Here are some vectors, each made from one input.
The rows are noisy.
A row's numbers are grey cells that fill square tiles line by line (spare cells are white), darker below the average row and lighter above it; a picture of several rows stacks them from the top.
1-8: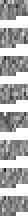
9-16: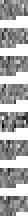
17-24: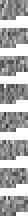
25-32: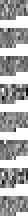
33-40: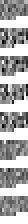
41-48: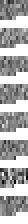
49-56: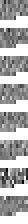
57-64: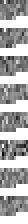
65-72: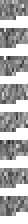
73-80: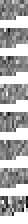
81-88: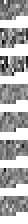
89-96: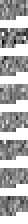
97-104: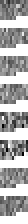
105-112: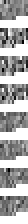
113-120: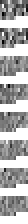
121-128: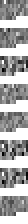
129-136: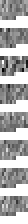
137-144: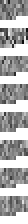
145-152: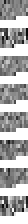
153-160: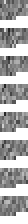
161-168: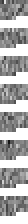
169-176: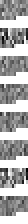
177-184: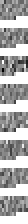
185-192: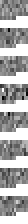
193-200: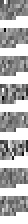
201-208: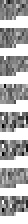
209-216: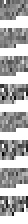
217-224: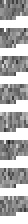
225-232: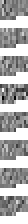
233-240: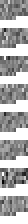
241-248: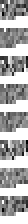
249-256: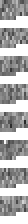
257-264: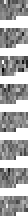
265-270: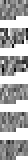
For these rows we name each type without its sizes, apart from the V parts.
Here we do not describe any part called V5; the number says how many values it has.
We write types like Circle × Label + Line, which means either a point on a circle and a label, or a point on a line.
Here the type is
Bool × (Circle + Unit) × Label × V5 + Line.
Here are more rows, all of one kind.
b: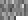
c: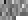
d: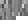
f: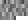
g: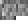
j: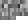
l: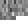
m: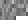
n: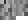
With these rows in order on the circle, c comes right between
b and d.
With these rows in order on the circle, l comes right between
g and n.
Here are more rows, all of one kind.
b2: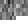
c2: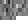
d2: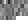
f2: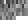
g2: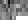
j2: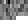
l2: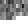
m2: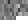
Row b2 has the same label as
c2 and f2.
